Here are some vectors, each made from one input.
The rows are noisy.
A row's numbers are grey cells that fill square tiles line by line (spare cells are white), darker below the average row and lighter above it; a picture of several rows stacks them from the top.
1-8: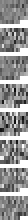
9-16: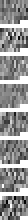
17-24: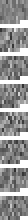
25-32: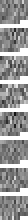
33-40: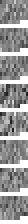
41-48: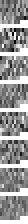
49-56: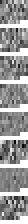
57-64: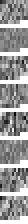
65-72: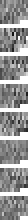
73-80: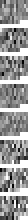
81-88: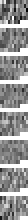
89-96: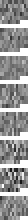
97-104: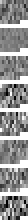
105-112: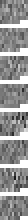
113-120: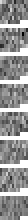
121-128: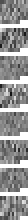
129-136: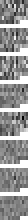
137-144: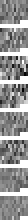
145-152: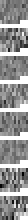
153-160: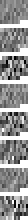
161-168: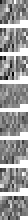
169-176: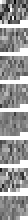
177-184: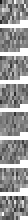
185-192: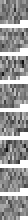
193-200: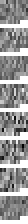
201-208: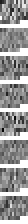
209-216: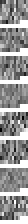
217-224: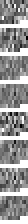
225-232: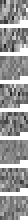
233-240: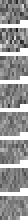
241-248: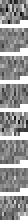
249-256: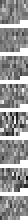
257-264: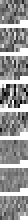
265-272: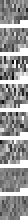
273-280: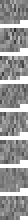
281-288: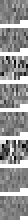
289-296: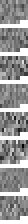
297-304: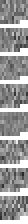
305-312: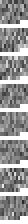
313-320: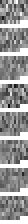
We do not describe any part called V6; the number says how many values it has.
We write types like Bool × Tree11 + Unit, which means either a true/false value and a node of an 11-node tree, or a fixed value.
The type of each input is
Bool × (Line13 + Tree9) + Line8 × V6.
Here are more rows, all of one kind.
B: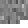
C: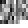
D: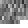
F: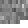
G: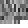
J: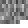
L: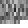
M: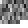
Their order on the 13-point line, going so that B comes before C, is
G, J, M, F, D, L, B, C.
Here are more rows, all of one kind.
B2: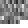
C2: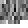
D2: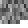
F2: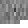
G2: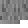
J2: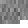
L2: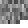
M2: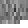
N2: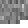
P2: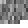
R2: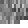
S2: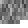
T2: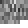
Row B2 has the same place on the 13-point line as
D2, F2 and T2.
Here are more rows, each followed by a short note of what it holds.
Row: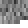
a point on an 8-point line and a value of V6
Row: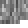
a node of a 9-node tree and a true/false value
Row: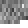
a point on an 8-point line and a value of V6
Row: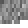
a point on an 8-point line and a value of V6
